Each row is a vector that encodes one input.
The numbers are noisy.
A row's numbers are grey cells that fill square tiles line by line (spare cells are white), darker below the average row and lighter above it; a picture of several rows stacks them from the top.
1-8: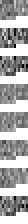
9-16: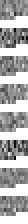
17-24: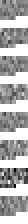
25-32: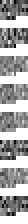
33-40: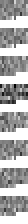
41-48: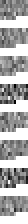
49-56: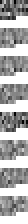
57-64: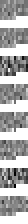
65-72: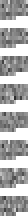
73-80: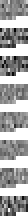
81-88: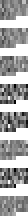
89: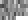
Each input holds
either a point on a 6-point circle, or one of 11 labels.
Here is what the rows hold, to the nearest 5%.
About 25% of them hold a point on a 6-point circle. The rest hold one of 11 labels.
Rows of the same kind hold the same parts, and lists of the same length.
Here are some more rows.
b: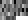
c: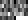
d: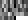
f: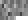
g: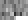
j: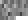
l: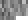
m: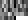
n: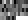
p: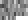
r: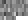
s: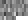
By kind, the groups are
b, c, d, m, n
f, g, j, l, p, r, s

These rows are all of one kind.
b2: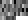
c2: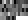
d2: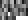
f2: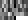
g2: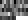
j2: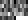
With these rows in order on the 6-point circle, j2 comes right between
f2 and g2.
